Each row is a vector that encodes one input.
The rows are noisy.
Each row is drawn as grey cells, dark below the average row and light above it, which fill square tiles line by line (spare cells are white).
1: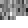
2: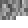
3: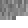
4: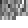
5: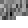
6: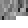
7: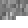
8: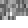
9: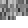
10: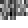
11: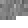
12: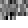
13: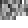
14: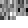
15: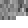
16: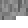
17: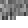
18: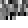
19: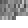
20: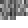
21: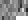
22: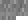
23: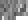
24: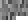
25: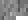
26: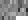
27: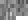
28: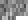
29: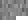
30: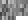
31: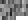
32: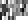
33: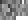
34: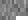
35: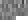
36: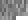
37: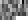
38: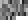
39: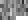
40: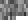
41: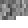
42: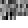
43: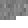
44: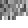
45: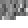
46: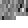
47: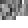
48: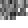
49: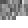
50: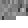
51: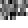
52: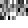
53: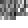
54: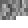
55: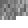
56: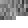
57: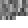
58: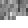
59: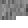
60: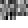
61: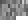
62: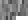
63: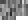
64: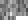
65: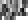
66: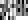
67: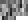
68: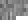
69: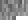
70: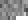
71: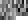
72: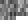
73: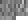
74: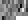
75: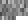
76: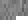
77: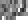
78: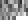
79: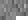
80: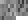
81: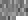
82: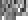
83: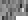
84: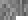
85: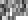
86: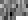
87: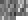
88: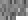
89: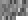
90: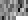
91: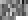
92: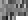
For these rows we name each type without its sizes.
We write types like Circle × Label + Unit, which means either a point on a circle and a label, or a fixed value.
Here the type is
Bool × Bool × Bool × Bool + Unit.
